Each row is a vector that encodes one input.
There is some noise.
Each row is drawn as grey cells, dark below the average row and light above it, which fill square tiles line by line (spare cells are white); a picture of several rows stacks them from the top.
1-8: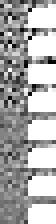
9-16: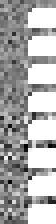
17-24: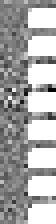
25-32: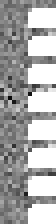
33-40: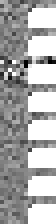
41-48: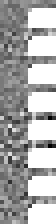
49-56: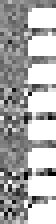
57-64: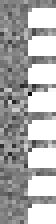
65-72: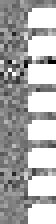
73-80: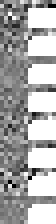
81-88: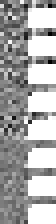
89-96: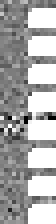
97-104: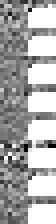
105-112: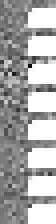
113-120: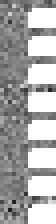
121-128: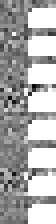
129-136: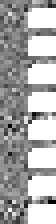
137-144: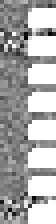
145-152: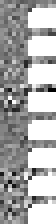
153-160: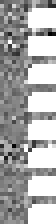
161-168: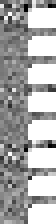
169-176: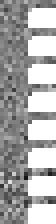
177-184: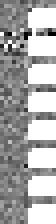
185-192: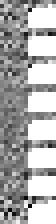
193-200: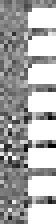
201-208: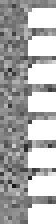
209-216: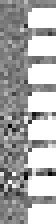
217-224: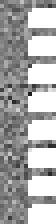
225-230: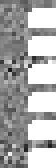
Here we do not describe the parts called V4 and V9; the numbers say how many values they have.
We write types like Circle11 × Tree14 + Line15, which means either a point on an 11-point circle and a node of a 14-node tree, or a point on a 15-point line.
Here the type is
(Bool × (Line8 + V4) + Label5 × V9) × Label8.
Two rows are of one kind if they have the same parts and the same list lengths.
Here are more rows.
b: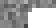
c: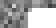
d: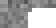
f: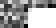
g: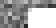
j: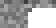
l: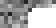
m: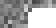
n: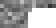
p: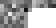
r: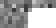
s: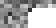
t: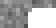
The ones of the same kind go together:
b, f, g
c, d, j, l, p, r, s
m, n, t

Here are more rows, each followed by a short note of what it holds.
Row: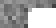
one of 8 labels, a true/false value and a value of V4
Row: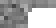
one of 8 labels, a point on an 8-point line and a true/false value
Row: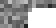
one of 8 labels, a point on an 8-point line and a true/false value
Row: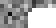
one of 8 labels, a true/false value and a value of V4
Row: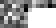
one of 5 labels, one of 8 labels and a value of V9
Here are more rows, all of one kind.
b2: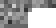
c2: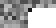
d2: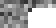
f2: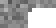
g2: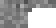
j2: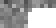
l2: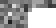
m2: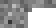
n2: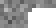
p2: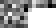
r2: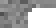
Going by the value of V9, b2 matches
c2, l2 and m2.
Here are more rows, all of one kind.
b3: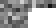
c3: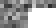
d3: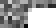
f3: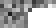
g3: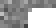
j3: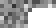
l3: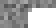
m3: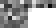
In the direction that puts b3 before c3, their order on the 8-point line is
b3, c3, d3, m3, l3, j3, f3, g3.
